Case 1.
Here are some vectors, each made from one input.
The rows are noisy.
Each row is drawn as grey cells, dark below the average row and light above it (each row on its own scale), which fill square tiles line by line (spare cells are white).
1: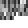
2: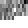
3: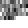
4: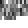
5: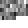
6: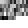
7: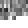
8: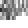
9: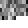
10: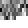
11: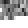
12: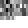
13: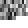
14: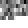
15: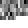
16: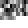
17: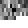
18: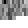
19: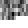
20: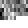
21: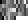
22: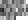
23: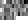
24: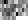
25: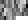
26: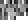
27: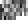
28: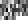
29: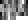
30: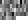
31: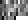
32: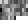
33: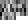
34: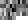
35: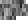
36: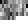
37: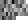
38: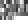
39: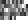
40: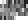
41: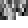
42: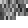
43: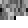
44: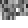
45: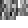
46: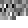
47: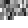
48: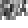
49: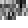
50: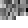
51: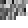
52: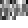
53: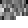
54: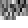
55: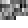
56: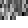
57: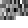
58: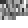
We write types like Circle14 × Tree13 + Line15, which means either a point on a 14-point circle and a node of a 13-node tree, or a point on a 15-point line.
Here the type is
(Bool × Bool × Bool + Unit) × Line5.
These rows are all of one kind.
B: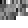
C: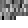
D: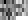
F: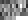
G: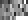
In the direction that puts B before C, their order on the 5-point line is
D, F, G, B, C.
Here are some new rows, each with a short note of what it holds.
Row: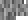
a point on a 5-point line and three true/false values
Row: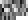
a point on a 5-point line
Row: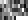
a point on a 5-point line and three true/false values
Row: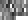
a point on a 5-point line and three true/false values
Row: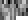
a point on a 5-point line and three true/false values
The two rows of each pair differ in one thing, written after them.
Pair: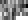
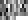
one of the three true/false values
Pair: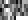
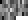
the place on the 5-point line
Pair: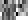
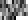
the place on the 5-point line
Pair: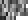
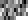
one of the three true/false values
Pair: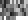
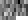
one of the three true/false values
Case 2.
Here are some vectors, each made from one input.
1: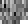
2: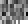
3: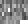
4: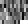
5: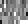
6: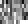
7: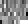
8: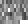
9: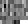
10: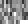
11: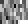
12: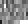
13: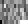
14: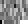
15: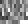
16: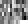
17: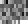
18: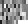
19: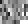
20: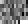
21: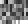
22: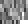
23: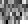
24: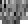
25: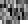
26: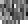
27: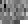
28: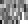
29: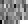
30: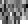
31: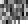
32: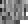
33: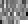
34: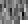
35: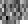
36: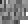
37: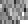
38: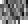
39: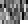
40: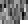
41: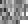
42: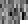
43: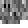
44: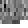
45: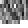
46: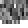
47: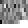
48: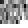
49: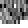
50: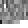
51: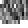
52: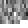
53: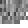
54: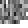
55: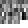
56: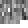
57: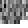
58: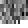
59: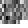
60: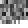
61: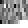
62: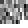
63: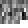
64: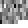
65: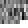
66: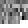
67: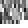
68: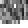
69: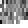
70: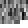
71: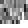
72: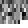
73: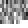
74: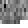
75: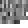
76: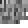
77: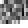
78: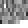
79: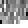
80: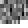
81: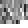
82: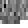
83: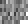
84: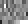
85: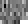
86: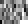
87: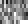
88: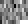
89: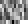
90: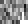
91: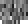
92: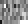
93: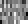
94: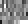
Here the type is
Line13 × (Tree12 + Unit).
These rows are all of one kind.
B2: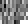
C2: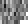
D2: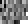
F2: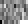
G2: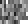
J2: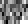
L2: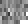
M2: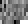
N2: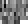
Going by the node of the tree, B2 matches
C2 and L2.
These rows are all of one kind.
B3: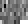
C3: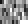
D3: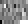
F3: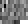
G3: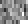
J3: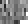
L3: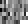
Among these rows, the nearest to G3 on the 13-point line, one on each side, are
C3 and L3.
